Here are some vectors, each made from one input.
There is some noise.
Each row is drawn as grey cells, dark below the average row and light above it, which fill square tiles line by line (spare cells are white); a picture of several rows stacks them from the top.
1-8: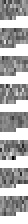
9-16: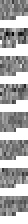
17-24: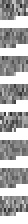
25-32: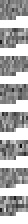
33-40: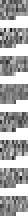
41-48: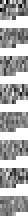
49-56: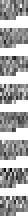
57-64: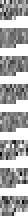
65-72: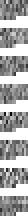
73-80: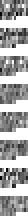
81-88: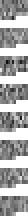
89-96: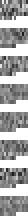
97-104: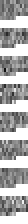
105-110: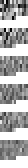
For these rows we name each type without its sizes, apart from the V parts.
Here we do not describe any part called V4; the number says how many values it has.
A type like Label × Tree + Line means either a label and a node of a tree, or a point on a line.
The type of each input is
(Label + Line) × List(V4).
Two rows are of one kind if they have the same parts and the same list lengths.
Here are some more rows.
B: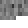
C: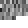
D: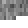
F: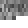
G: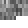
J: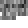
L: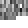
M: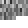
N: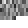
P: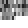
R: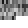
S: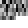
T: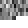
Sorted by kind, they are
B, D, F, G, J
C, S
L, M
N, T
P
R

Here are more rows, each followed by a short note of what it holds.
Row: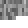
a label, together with a list of one item
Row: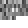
a point on a line, together with the empty list
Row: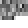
a label, together with the empty list
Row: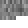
a point on a line, together with a list of one item
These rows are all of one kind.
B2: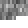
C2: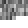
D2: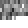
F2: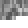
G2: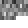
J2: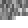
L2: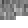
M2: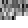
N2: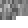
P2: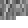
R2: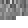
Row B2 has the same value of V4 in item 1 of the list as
C2, F2, N2 and R2.
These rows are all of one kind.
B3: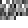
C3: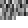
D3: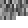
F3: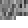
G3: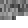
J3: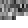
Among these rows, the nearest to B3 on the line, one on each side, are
C3 and D3.
